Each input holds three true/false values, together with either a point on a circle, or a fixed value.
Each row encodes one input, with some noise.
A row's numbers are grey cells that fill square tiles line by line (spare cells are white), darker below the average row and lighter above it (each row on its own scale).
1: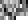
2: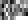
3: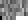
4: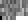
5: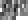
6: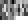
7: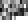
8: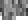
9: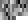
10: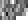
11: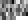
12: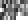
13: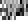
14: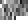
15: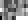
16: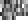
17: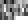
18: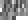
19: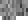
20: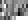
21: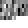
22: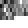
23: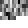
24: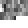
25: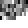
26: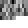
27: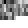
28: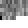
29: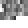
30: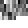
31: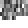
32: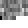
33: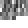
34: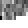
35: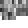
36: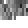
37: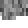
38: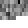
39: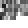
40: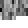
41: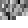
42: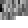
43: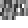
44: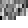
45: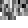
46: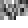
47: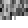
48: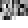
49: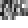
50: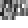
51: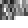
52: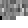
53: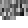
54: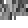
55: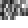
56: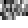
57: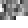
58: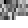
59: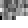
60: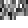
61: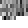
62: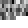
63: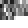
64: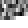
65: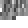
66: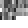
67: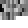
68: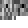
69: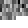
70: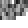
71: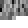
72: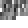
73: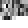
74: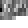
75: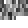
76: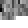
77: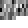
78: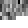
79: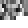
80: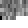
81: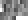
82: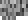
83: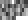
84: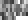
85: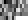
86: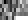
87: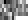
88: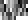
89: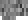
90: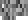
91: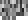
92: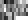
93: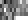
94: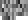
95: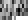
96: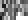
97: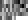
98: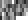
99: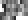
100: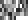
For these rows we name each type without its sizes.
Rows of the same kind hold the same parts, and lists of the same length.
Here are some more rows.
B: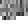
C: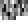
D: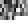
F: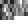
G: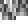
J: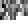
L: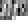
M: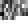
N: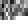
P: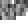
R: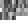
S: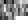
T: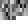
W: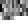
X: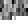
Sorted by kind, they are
B, C, G, L, P, T, W, X
D, F, J, M, N, R, S

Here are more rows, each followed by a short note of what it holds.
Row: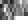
three true/false values
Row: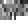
a point on a circle and three true/false values
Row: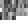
three true/false values
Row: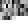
a point on a circle and three true/false values
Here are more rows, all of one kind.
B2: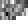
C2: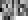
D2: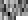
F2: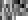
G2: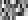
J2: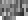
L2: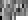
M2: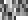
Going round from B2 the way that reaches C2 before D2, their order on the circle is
B2, G2, L2, J2, F2, C2, M2, D2.
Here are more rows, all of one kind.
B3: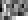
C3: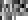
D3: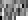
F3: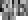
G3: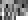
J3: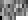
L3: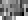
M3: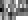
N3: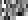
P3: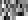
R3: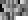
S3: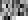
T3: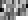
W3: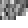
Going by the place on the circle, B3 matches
G3, L3 and P3.
